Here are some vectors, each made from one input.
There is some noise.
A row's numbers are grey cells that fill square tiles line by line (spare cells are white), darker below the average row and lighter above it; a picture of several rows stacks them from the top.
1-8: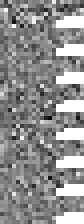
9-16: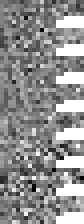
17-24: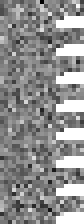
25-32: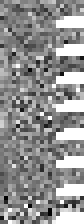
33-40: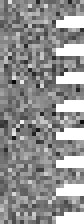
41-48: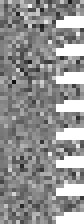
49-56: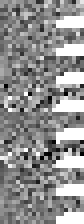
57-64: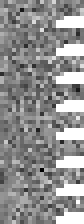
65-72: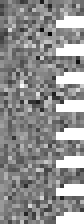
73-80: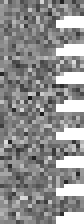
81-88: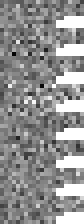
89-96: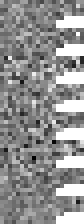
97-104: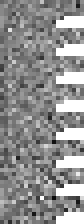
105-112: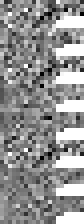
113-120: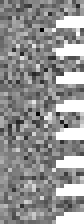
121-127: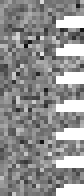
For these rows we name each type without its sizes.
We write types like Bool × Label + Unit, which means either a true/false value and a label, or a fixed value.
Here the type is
List(Label × Line).
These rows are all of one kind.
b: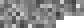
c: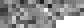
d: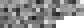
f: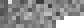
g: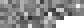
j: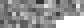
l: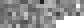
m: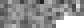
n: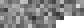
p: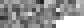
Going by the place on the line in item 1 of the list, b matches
c, g and l.
